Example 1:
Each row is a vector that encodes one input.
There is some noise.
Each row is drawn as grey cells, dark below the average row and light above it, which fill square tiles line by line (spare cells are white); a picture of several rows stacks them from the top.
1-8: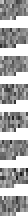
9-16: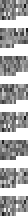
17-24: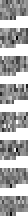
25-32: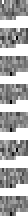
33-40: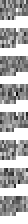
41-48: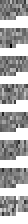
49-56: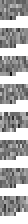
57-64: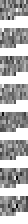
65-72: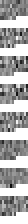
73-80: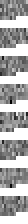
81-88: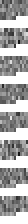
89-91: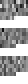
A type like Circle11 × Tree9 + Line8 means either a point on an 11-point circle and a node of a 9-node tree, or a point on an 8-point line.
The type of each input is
(Bool × Bool × Bool + Unit) × Line5 + Line7.
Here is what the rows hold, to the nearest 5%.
About 70% of them hold a point on a 5-point line, together with either a fixed value, or three true/false values. The rest hold a point on a 7-point line.
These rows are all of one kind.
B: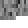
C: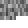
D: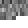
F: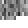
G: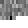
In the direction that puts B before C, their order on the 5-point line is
F, B, D, G, C.
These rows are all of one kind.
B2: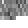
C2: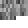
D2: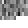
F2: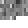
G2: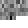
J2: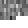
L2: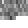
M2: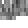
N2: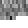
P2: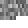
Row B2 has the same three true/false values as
L2, M2 and N2.
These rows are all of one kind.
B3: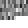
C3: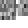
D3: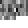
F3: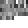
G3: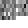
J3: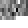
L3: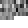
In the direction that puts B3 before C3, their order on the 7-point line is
D3, J3, L3, F3, B3, G3, C3.
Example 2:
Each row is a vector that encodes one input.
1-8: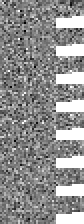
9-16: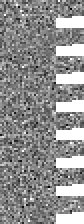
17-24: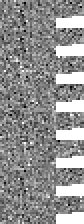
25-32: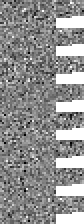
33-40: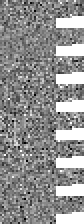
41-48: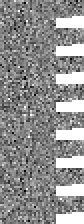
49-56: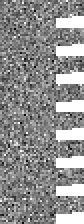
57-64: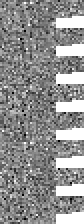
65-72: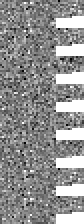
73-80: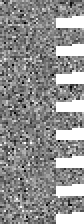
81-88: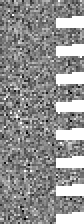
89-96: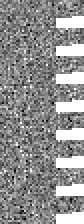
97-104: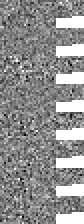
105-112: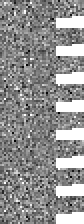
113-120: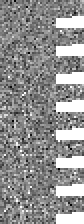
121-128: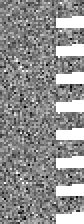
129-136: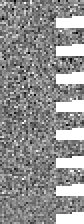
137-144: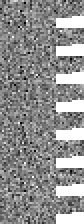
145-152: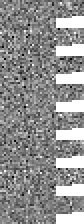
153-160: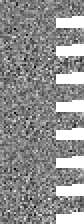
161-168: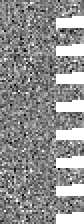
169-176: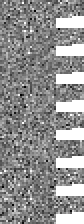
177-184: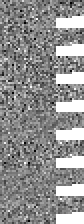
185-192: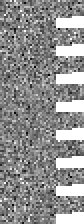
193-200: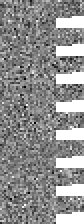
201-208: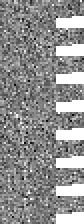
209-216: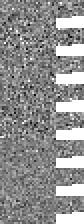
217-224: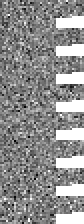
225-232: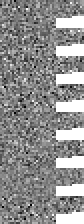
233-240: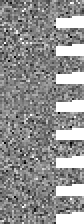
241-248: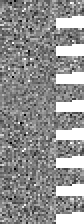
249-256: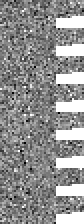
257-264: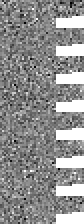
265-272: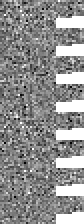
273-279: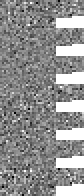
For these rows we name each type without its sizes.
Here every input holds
a point on a line and a node of a tree, together with either a fixed value, or a node of a tree.
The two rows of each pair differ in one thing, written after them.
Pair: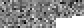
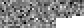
the node of one of the two trees
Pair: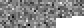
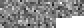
the place on the line
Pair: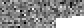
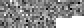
the node of one of the two trees
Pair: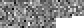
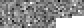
the node of one of the two trees
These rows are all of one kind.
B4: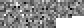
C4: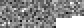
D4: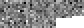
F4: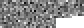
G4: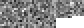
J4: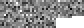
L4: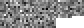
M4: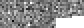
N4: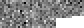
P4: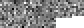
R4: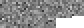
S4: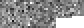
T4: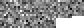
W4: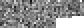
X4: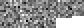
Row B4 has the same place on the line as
C4, D4, F4 and G4.
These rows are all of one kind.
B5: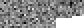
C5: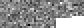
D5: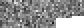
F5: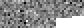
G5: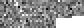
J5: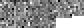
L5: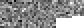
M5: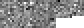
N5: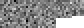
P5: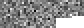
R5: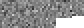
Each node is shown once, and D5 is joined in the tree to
G5 and R5.
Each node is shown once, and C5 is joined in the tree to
P5 and R5.
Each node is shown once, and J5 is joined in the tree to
M5.
